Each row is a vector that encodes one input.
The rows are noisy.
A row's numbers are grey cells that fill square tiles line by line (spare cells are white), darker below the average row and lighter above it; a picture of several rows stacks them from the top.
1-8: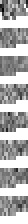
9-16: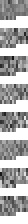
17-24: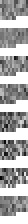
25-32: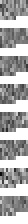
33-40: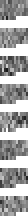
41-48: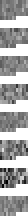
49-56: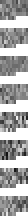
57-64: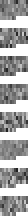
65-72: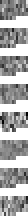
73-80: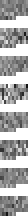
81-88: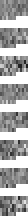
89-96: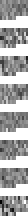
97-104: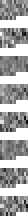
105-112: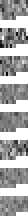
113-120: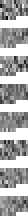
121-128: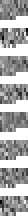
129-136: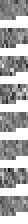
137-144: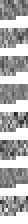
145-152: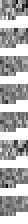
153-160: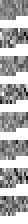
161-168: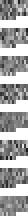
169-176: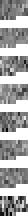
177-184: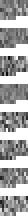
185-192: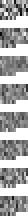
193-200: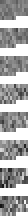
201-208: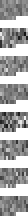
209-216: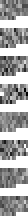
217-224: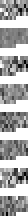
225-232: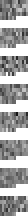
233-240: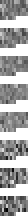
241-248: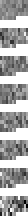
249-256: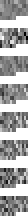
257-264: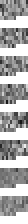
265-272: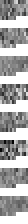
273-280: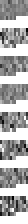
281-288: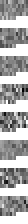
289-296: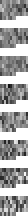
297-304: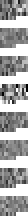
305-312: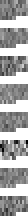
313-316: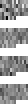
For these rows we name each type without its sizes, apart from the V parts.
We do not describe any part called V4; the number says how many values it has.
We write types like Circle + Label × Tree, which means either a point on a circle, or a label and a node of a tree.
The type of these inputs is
List(Bool × V4).
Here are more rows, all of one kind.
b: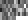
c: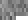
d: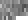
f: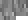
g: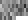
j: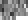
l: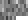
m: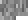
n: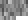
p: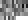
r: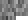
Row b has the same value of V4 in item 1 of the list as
f, p and r.
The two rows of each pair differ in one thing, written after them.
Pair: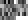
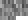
the true/false value in item 1 of the list
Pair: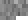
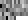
the true/false value in item 1 of the list
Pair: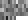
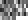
the true/false value in item 1 of the list
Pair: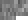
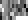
the true/false value in item 2 of the list
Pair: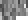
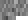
the value of V4 in item 2 of the list
